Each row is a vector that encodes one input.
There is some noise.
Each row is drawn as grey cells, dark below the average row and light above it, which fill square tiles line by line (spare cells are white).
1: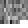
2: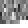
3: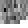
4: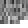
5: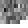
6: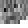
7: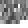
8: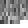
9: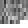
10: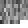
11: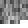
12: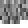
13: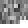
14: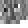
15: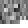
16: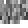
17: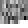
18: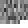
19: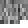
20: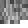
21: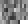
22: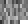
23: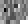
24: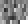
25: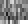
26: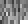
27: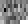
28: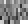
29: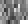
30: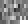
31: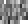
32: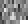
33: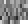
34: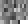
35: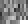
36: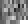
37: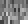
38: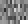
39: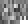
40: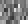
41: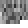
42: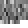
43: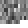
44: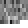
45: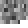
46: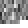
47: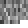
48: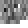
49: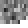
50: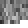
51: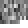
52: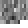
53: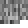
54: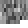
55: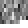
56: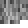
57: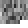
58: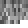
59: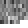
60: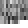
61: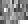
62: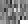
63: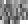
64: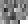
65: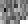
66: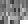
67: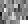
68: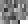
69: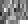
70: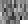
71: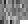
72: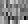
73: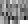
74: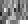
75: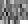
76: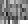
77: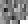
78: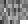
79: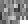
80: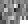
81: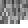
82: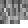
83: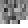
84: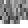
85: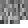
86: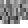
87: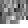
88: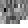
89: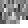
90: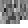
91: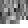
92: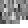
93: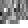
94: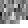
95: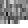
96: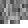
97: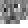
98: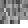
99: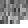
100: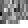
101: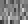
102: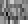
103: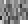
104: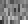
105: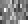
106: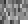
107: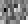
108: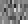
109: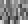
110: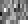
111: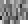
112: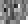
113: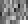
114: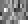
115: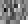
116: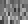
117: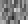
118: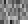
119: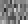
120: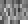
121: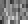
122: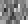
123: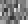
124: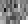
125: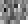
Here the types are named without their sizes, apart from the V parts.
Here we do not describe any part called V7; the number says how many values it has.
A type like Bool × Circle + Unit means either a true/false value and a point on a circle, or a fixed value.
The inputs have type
Bool × (Line + V7).
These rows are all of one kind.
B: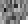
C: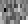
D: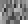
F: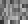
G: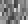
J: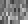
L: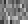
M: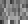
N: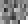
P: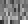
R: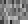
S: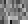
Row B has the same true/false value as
C, D, G and N.
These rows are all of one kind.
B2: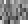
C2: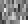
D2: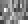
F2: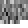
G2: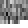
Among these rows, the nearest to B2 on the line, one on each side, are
C2 and F2.
